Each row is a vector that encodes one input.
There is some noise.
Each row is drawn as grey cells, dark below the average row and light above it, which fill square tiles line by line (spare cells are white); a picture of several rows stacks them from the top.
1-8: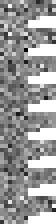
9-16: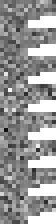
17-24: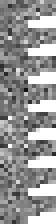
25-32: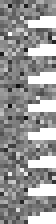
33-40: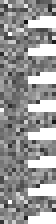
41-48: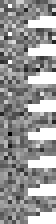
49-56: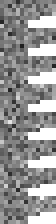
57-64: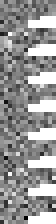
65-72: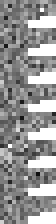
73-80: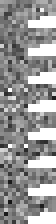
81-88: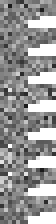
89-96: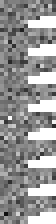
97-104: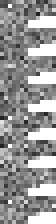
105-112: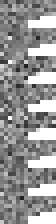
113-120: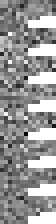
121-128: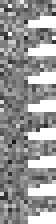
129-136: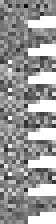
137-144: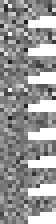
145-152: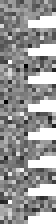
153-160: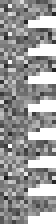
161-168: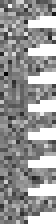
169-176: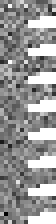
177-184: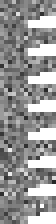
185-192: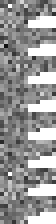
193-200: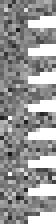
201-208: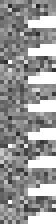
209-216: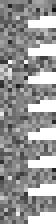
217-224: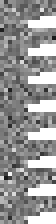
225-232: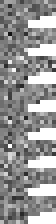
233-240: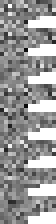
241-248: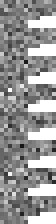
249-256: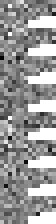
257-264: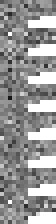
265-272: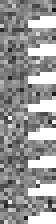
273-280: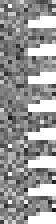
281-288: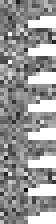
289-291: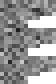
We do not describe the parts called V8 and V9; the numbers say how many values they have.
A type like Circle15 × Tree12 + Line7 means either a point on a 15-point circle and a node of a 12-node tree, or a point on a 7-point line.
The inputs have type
Bool × Line11 × V8 × V9 + Line7.
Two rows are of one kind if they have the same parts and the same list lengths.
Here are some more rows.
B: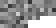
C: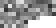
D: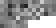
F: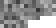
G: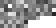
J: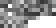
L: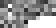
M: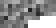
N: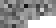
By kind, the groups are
B, D, F, M, N
C, G, J, L

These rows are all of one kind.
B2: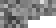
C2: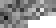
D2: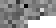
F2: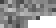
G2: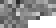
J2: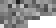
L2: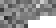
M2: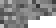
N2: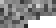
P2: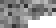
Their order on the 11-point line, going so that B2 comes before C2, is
F2, L2, B2, P2, D2, G2, J2, C2, N2, M2.
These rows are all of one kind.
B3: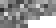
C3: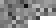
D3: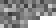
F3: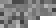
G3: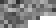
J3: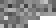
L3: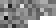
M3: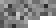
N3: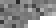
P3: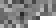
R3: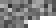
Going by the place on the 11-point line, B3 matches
L3 and N3.
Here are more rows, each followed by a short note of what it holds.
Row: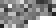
a point on a 7-point line
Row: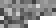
a point on an 11-point line, a true/false value, a value of V8 and a value of V9
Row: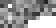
a point on a 7-point line
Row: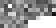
a point on a 7-point line
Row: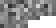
a point on an 11-point line, a true/false value, a value of V8 and a value of V9
